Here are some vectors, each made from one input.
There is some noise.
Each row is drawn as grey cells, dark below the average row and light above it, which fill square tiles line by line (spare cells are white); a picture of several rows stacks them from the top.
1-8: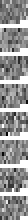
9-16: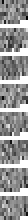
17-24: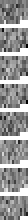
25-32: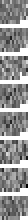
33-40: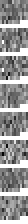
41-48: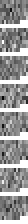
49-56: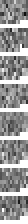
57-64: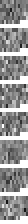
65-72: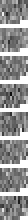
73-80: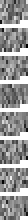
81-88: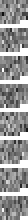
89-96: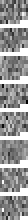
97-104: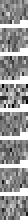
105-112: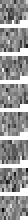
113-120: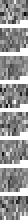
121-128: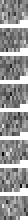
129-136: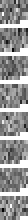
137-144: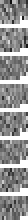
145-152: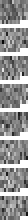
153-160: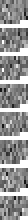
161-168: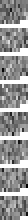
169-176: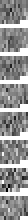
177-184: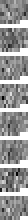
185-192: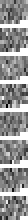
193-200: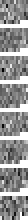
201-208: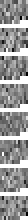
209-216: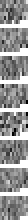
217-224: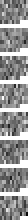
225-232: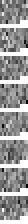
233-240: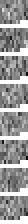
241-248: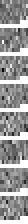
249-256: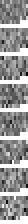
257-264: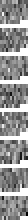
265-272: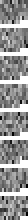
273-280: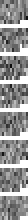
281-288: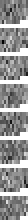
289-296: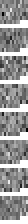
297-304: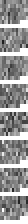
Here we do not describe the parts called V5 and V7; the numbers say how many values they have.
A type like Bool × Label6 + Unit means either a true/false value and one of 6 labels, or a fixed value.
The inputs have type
Line13 + (Tree11 + V5) × V7.
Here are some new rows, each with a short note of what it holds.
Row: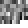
a point on a 13-point line
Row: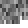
a node of an 11-node tree and a value of V7
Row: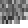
a node of an 11-node tree and a value of V7
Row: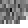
a node of an 11-node tree and a value of V7
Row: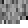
a point on a 13-point line
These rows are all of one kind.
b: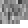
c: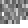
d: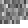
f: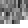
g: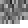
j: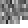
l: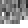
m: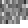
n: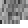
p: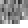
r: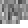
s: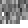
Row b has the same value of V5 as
j, m, r and s.
